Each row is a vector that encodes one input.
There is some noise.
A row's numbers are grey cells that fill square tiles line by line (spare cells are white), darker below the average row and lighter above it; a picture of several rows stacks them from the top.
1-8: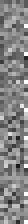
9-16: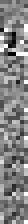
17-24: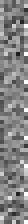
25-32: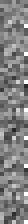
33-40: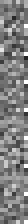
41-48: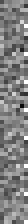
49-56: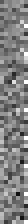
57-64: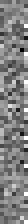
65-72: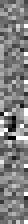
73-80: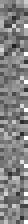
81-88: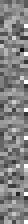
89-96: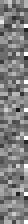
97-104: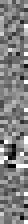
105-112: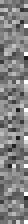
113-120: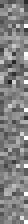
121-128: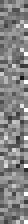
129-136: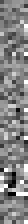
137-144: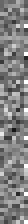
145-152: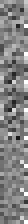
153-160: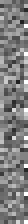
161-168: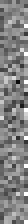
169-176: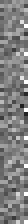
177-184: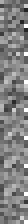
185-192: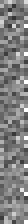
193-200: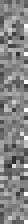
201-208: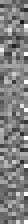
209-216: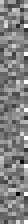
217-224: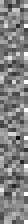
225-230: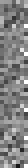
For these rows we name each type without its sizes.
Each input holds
a list of points on a circle.
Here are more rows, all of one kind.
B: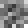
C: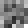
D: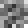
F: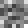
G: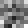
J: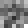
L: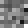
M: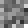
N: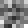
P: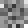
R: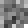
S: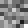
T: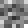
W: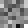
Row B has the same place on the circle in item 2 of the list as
L, M and W.
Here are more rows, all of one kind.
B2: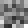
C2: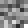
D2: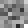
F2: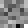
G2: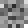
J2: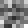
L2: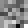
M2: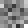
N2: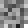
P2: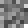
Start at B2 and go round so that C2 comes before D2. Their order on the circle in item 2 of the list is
B2, J2, L2, C2, D2, P2, F2, M2, N2, G2.
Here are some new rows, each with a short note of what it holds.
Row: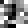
the empty list
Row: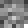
a list of one item
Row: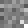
a list of one item
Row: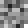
a list of two items
